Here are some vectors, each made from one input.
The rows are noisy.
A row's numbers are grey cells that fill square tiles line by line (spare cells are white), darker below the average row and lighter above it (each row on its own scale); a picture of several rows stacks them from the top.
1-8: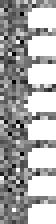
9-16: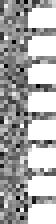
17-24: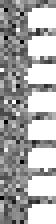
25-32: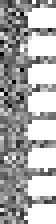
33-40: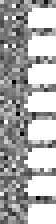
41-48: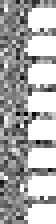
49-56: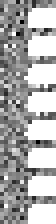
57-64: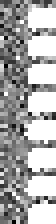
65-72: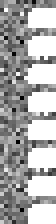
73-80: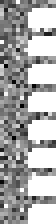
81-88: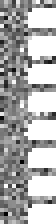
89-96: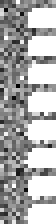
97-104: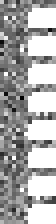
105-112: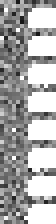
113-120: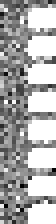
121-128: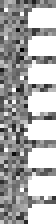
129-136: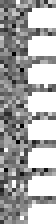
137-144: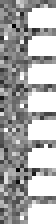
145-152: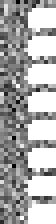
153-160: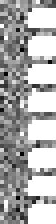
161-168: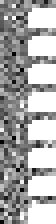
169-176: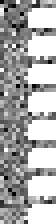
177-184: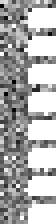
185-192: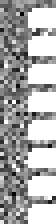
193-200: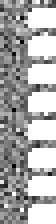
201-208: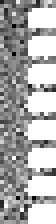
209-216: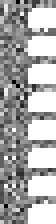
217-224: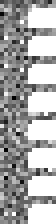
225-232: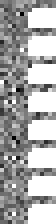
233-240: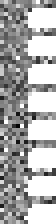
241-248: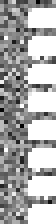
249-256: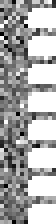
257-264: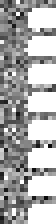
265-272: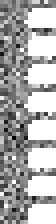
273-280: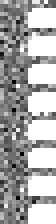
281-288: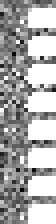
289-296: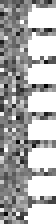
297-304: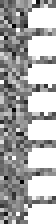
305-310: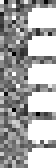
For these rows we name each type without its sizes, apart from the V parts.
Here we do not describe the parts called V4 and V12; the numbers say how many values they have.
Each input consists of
either a true/false value and a value of V12, or a list of items, each a point on a line and a value of V4.
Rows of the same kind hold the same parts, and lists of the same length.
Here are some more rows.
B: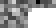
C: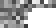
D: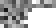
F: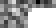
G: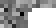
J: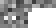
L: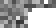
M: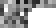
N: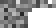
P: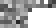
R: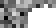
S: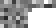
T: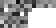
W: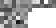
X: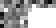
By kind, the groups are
B, F
C, D, L, P, S, W
G, N, R
J, X
M, T

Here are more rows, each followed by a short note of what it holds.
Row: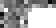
a true/false value and a value of V12
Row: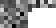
a list of three items
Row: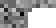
a list of three items
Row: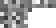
a list of two items
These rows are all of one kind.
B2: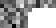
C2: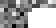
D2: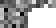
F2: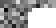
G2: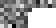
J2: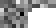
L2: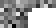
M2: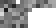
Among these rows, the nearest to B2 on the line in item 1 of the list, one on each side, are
F2 and M2.
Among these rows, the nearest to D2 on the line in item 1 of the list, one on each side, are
F2 and L2.
